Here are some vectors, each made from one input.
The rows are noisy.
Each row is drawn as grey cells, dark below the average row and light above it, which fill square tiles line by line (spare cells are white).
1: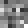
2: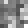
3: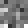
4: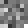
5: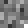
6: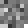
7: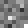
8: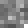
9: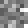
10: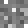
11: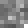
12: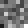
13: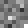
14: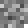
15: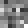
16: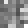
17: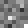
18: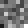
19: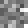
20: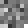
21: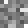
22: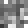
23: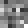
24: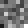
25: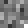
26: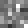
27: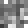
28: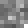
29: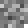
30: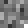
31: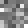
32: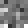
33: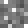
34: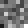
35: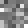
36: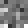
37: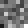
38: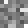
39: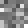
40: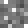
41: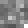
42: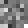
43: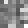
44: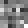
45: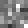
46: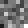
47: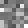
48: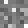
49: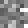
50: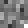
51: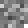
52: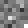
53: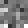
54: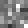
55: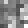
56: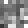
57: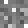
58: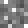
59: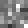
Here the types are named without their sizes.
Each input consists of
either a fixed value, or a node of a tree, or three true/false values.
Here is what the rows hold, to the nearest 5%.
About 10% of them hold a fixed value. About 35% of them hold a node of a tree. The rest hold three true/false values.
